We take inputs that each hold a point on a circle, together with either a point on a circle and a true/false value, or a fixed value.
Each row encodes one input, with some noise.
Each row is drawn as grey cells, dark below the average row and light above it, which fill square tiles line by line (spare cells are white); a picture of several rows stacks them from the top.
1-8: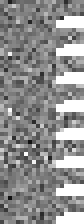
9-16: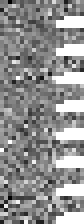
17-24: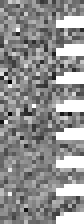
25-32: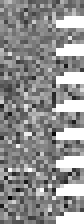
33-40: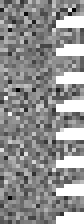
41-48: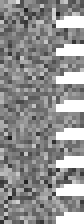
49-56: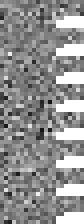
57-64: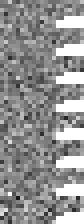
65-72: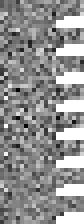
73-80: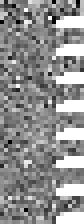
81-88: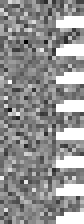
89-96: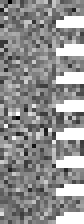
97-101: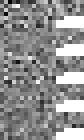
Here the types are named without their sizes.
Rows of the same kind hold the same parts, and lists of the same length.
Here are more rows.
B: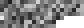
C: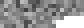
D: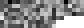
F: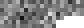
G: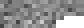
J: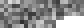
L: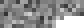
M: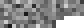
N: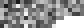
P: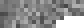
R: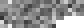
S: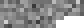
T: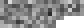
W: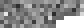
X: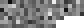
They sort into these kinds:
B, C, D, F, G, L, S, W, X
J, M, N, P, R, T

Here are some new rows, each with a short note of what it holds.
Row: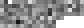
a point on each of two circles and a true/false value
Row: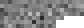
a point on a circle
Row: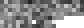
a point on each of two circles and a true/false value
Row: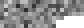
a point on a circle
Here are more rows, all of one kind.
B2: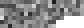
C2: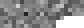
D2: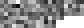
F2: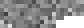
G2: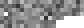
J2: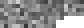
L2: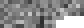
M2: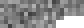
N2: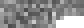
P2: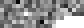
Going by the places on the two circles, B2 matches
M2 and N2.
